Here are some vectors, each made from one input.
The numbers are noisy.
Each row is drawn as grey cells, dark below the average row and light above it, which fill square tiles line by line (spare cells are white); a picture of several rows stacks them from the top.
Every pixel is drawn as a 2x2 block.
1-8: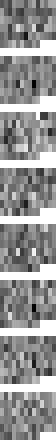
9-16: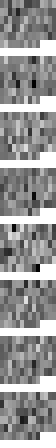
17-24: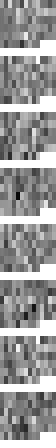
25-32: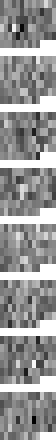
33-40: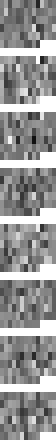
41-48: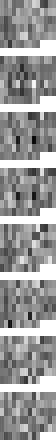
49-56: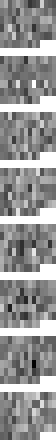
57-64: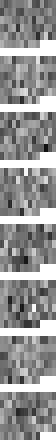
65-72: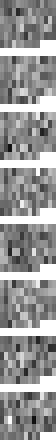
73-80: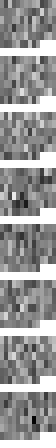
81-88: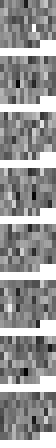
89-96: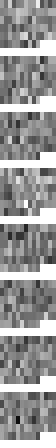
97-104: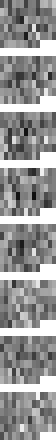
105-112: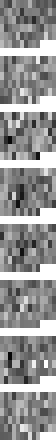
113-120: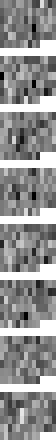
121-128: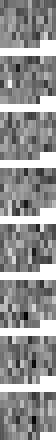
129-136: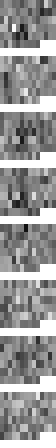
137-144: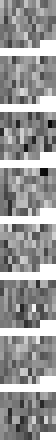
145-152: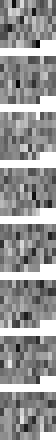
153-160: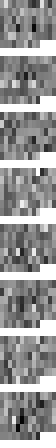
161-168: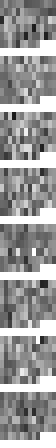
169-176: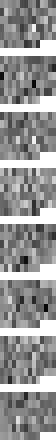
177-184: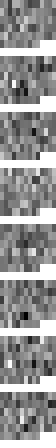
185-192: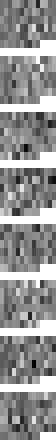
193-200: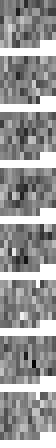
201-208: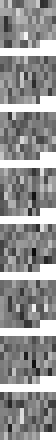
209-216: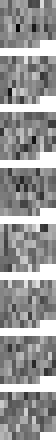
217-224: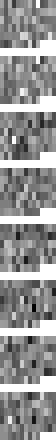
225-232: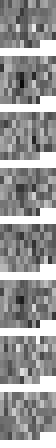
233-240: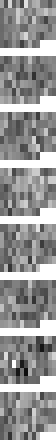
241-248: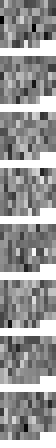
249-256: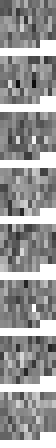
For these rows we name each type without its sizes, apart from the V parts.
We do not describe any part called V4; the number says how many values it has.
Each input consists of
either a label and a value of V4, or a list of points on a line.
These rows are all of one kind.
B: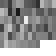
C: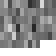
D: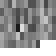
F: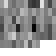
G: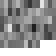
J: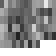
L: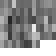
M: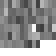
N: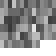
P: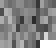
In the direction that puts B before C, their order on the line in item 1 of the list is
J, L, M, N, P, B, D, G, C, F.
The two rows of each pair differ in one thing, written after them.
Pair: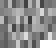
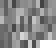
the value of V4
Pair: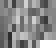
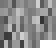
the value of V4
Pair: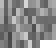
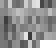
the label
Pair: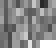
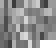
the label
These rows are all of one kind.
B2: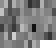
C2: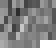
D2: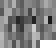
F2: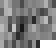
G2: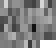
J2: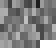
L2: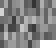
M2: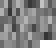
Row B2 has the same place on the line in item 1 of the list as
G2 and L2.
